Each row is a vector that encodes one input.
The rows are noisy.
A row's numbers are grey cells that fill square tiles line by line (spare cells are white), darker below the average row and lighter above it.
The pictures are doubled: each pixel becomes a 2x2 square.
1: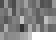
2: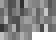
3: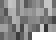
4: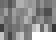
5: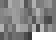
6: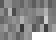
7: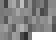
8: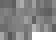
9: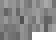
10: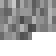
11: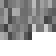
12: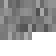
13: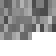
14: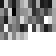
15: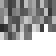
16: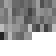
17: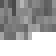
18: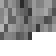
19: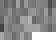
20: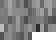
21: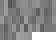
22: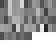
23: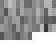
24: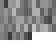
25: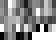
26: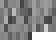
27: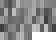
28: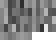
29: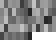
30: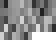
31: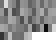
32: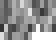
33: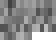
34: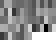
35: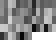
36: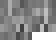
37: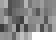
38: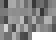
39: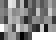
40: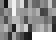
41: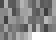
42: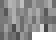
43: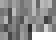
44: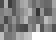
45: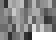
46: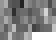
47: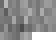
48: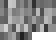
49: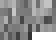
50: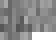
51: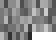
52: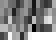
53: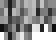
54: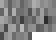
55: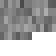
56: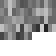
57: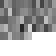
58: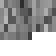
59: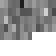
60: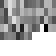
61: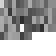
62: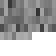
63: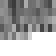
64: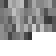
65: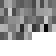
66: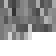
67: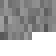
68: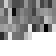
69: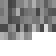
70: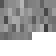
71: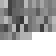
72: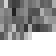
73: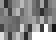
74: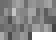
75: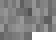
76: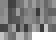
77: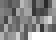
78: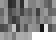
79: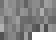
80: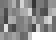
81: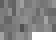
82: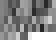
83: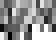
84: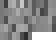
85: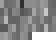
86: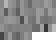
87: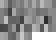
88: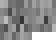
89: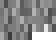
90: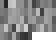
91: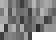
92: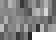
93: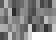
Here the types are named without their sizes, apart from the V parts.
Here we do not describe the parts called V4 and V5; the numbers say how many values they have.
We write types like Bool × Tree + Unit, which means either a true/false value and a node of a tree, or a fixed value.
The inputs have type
(Bool × (Line × Line + V4) + Unit) × V5.
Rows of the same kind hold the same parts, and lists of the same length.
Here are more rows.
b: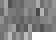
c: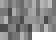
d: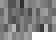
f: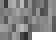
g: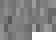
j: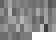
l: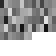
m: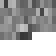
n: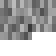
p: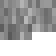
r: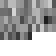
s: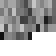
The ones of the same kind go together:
b, c, d, r, s
f, m, n
g, j, l, p

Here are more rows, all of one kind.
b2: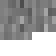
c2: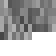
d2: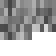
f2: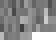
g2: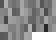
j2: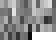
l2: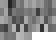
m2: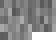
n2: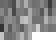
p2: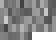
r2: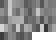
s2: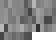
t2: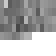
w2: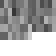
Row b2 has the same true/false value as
f2, j2 and t2.
